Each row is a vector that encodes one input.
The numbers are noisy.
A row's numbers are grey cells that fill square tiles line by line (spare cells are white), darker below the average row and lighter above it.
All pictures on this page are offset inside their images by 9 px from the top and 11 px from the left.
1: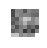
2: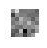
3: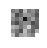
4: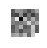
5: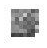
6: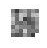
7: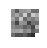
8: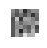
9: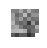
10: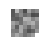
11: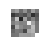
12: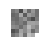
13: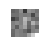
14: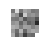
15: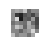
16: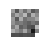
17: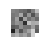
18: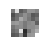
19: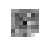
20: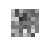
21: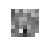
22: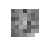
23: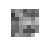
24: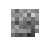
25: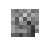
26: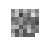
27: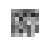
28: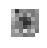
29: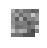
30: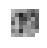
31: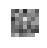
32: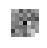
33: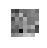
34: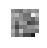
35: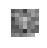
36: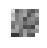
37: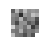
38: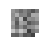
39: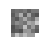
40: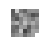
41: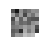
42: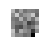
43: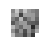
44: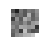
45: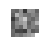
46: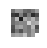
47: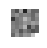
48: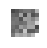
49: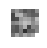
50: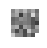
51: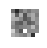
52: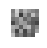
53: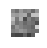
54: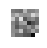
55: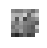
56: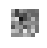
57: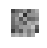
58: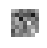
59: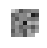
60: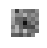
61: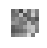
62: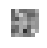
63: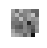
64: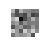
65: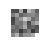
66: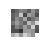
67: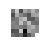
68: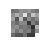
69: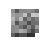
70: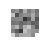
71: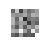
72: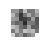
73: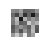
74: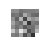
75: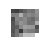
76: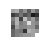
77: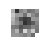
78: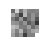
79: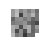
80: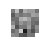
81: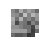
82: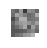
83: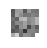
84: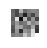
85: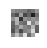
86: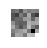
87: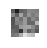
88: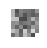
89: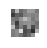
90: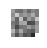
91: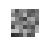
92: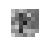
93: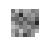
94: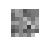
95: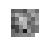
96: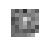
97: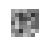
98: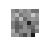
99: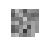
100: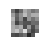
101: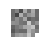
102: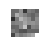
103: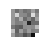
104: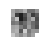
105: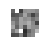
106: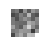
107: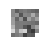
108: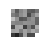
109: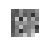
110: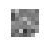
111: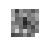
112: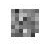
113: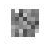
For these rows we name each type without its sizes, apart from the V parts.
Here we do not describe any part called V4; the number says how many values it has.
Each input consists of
a point on a line, together with either a point on a line, or a value of V4.
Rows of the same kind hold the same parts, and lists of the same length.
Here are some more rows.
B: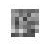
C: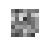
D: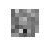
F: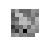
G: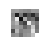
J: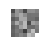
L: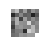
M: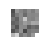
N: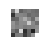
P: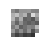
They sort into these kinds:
B, D, F, J, M, N, P
C, G, L

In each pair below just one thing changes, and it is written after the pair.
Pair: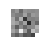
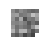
the value of V4
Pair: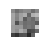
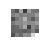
the place on the line
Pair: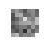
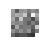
the place on the line
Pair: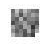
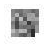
the place on the line
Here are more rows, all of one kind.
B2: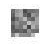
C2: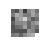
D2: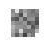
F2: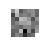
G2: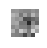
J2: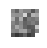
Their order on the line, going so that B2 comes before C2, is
J2, G2, D2, F2, B2, C2.
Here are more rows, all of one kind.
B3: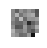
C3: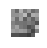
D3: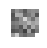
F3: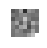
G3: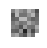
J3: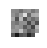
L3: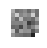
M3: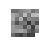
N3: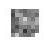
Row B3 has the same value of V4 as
G3 and M3.
